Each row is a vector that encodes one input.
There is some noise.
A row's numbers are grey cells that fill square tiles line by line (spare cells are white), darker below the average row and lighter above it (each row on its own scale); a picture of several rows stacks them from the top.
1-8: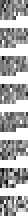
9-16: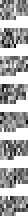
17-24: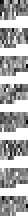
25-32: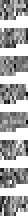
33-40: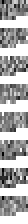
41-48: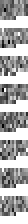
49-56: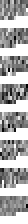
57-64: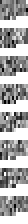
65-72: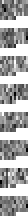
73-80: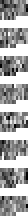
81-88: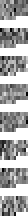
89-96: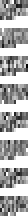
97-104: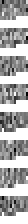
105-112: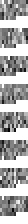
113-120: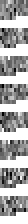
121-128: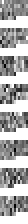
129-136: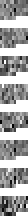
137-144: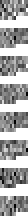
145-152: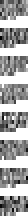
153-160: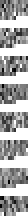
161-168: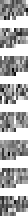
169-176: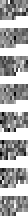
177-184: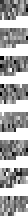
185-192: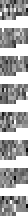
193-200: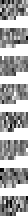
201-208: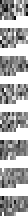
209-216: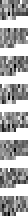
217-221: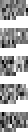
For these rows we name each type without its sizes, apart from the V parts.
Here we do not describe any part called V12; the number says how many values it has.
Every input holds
either a label, or a point on a line and a value of V12.
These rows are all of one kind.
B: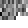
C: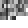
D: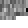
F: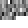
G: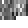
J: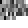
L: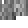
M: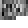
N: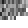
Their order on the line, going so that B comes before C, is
J, D, F, N, B, G, M, L, C.
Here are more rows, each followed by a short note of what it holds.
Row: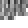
a label
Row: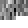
a label
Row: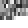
a label
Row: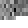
a label
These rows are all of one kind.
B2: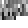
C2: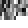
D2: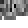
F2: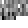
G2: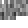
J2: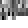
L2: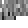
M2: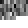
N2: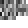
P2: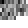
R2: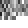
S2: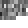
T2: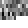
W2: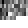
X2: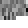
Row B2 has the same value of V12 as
F2, J2, L2 and T2.
